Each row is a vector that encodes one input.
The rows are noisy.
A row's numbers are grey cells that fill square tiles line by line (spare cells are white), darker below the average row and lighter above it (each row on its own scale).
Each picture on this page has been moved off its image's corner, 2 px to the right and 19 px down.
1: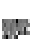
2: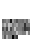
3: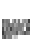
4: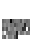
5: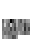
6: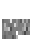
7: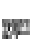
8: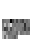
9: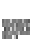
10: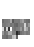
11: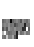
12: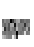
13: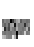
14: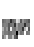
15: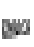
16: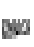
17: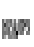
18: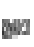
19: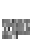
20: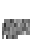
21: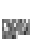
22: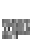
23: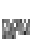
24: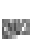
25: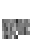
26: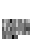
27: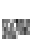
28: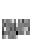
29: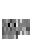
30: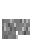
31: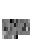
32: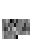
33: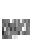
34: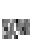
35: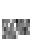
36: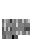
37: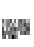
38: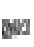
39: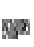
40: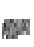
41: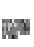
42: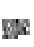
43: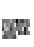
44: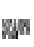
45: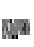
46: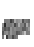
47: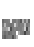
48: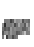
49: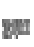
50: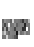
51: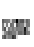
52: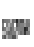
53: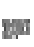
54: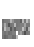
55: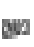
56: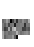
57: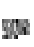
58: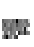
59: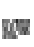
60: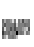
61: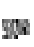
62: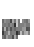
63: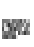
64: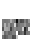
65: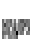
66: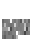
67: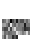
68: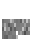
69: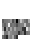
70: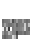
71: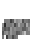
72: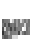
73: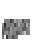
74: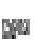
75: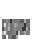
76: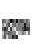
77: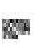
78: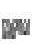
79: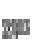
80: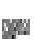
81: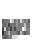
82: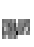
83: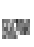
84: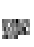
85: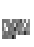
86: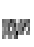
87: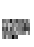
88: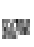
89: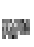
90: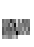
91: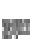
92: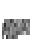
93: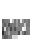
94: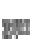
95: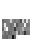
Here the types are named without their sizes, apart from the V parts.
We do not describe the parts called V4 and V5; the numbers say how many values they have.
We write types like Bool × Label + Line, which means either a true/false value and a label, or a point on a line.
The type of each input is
(Bool × V4 + Circle) × V5 + Unit.
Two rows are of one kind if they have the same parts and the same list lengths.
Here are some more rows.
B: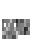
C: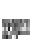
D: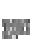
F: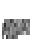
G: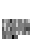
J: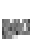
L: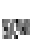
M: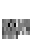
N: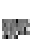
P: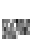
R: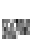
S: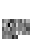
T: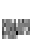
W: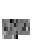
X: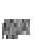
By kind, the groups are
B, C, D, J, L, N, P, R
F, X
G, M, S, T, W

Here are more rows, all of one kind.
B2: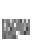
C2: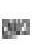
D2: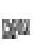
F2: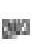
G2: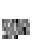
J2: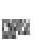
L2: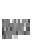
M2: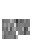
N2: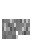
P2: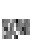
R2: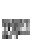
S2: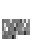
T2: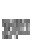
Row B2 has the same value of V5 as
D2, J2, N2 and S2.
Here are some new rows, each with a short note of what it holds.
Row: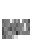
a true/false value, a value of V4 and a value of V5
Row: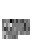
a point on a circle and a value of V5
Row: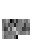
a point on a circle and a value of V5
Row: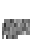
a fixed value
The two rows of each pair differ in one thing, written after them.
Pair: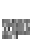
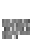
the true/false value
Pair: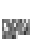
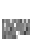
the true/false value
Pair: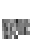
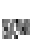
the value of V4
